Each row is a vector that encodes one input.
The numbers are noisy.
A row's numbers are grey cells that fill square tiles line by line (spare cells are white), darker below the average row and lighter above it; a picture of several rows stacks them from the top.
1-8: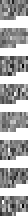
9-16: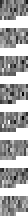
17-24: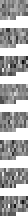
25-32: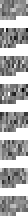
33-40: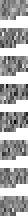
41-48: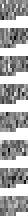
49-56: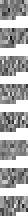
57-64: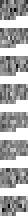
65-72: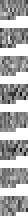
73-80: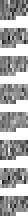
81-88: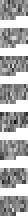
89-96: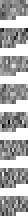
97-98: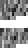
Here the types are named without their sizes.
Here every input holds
a node of a tree and a true/false value.
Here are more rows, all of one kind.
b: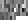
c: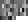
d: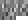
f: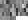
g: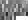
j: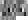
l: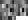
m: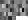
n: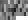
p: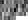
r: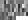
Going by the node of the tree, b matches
c, l, m and r.
